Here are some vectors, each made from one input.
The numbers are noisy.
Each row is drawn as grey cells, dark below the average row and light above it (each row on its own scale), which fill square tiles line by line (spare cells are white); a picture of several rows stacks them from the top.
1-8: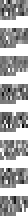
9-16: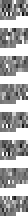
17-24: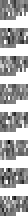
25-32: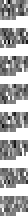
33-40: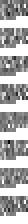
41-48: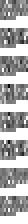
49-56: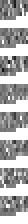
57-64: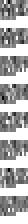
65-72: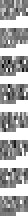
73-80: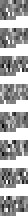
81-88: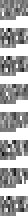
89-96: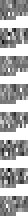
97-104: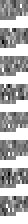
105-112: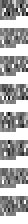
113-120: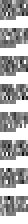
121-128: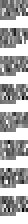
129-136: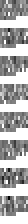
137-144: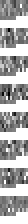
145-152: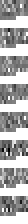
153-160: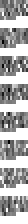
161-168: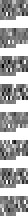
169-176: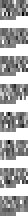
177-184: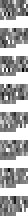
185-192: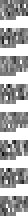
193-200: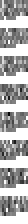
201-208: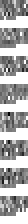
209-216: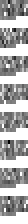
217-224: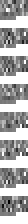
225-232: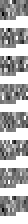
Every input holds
either four true/false values, or a list of up to two points on a 15-point line.
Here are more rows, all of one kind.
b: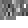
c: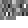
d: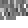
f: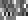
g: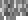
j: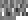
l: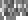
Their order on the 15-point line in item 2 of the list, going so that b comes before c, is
b, c, l, g, d, f, j.
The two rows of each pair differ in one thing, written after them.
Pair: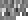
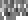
the place on the 15-point line in item 2 of the list
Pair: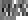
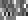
the place on the 15-point line in item 1 of the list
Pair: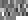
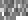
the place on the 15-point line in item 1 of the list
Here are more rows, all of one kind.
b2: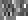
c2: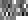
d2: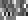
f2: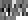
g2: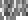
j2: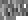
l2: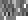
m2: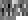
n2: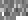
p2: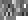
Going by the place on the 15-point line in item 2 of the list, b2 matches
j2, m2 and p2.
